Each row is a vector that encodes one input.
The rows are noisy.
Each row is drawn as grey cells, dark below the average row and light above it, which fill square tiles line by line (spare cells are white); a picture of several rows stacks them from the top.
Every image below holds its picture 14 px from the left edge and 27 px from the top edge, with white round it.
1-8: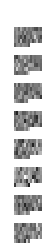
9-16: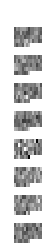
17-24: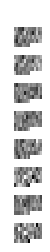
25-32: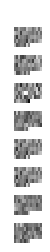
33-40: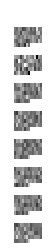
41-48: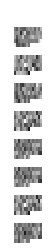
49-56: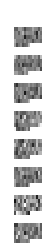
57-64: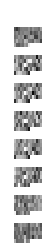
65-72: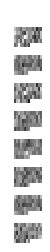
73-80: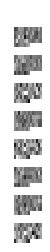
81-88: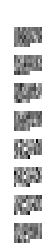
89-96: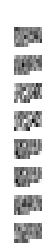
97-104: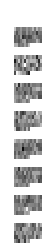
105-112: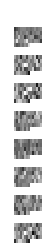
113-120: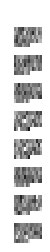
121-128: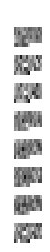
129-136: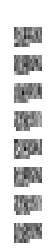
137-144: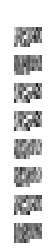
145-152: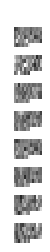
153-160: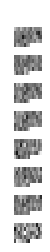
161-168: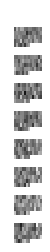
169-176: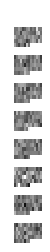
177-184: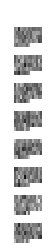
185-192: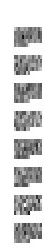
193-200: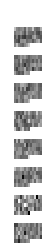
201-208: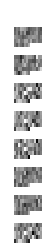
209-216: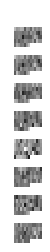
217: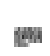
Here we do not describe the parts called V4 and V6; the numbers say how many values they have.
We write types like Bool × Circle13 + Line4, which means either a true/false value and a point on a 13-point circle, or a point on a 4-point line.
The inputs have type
Bool × Label8 + (Circle8 + Unit) × V4 × V6 + Tree9.
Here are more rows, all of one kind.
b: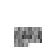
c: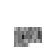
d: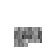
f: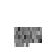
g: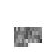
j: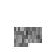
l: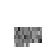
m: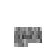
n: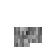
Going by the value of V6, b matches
c, d and m.
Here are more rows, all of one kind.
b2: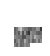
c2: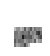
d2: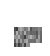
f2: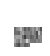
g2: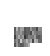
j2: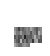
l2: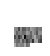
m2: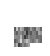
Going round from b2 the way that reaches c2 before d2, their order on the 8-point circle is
b2, c2, l2, g2, j2, d2, m2, f2.
